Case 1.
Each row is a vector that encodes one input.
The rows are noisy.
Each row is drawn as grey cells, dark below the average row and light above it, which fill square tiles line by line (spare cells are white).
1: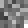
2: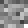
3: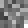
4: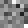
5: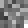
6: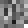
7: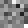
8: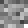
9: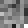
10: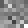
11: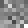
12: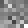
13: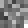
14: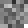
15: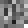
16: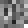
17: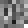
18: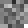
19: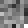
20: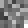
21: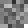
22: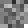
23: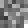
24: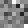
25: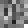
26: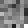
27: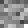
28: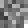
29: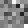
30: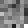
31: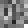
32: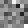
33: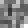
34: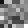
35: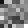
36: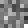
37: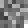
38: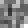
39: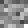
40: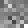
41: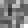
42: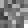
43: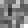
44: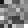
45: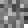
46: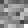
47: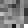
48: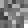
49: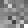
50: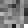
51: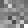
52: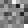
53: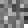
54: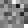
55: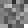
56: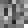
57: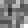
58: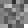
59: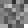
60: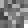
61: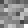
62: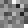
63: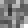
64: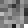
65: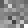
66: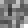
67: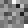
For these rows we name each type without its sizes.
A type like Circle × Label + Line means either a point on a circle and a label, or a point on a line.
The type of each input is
Tree.
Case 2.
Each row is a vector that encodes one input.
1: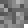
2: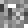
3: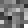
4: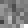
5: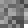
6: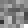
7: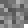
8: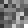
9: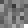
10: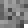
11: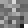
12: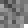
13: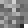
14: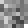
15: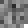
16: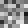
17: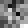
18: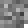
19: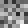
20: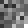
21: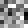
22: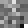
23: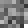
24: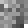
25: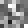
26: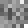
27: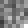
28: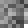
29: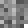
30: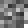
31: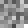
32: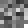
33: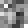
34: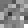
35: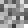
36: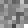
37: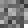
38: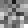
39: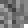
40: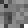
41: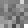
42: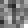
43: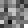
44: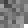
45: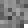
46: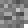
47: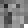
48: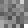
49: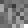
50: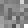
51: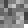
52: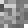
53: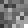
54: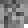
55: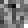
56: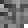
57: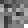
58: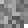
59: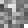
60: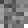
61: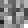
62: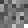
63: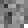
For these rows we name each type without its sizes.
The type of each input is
Line.
